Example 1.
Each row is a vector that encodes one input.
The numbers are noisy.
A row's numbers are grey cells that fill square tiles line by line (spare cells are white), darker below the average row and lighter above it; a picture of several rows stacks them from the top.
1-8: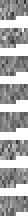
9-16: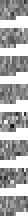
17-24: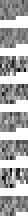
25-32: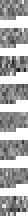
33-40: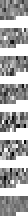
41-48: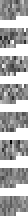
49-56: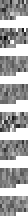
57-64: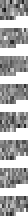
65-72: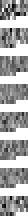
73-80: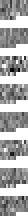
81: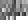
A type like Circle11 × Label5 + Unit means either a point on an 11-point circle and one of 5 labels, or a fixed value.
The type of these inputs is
Line8.
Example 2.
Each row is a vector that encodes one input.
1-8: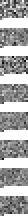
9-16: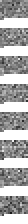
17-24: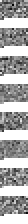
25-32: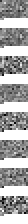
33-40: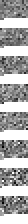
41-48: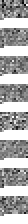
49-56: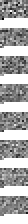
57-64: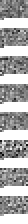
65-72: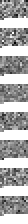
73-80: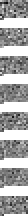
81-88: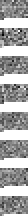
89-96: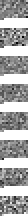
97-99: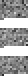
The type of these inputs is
Label7.
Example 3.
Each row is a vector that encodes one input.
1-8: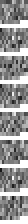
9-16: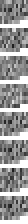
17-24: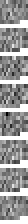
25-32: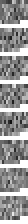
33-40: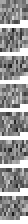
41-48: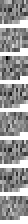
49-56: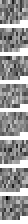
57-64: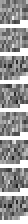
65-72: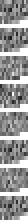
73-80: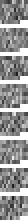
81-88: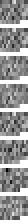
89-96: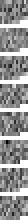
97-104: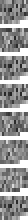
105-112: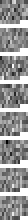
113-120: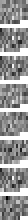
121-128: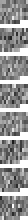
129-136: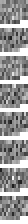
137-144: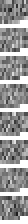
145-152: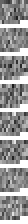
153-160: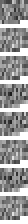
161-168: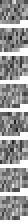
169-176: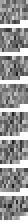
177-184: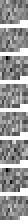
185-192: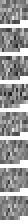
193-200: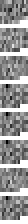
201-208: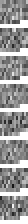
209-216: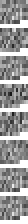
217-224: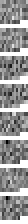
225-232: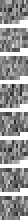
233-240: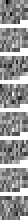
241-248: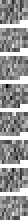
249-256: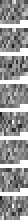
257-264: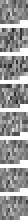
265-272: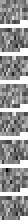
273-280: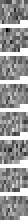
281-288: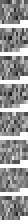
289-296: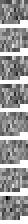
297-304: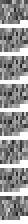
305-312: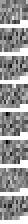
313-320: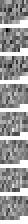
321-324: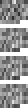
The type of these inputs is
Circle8.
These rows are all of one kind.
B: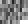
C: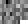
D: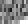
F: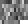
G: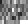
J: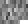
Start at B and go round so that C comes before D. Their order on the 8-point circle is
B, J, C, F, G, D.
